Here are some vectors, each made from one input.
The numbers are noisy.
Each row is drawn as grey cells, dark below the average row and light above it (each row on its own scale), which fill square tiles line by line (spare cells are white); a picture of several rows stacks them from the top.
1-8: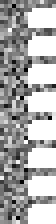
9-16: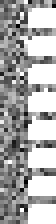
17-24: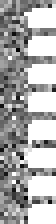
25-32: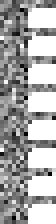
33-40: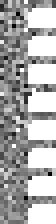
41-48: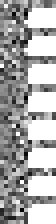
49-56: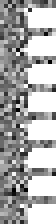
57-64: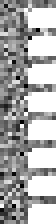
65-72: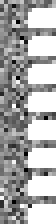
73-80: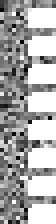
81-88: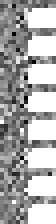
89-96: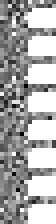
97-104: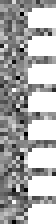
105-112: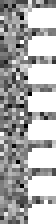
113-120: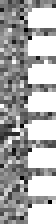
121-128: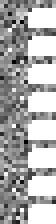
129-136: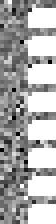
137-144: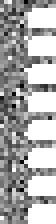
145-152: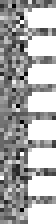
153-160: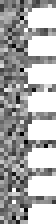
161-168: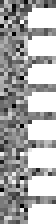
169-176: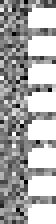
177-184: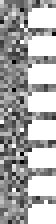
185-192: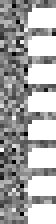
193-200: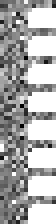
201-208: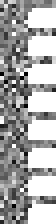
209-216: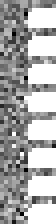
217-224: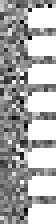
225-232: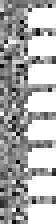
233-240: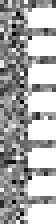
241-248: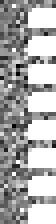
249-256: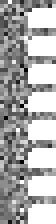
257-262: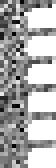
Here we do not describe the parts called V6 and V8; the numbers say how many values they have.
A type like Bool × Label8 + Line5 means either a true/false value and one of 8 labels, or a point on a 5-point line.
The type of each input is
(Bool × Line5 + V8) × Tree10 × V6.
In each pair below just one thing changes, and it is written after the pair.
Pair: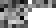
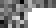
the node of the tree
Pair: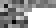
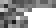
the place on the 5-point line
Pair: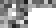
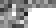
the value of V6
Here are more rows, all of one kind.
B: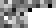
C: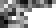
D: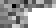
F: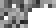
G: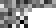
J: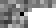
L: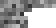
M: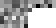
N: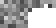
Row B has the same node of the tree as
D, G and M.
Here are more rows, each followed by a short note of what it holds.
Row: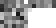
a point on a 5-point line, a node of a 10-node tree, a true/false value and a value of V6
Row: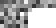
a node of a 10-node tree, a value of V6 and a value of V8
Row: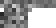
a point on a 5-point line, a node of a 10-node tree, a true/false value and a value of V6
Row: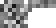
a point on a 5-point line, a node of a 10-node tree, a true/false value and a value of V6
